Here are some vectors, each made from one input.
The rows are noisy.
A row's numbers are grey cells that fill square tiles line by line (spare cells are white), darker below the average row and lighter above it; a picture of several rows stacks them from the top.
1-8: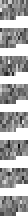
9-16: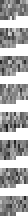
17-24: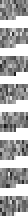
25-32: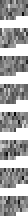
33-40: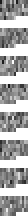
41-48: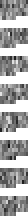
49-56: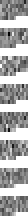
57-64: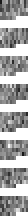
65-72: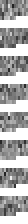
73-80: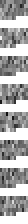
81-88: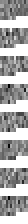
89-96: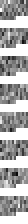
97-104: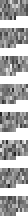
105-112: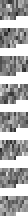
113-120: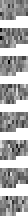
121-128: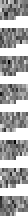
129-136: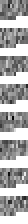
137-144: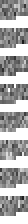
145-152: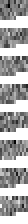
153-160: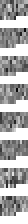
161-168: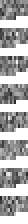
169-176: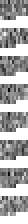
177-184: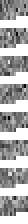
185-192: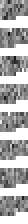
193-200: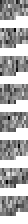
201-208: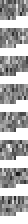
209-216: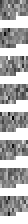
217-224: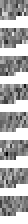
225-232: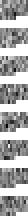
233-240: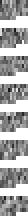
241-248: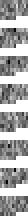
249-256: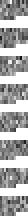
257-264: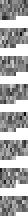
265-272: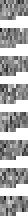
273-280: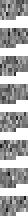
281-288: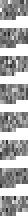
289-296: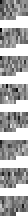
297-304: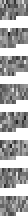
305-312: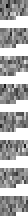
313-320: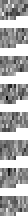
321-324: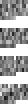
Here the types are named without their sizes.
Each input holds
a point on a circle and four labels.
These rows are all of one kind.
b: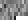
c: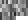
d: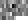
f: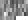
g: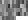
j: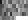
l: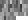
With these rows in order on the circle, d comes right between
c and l.
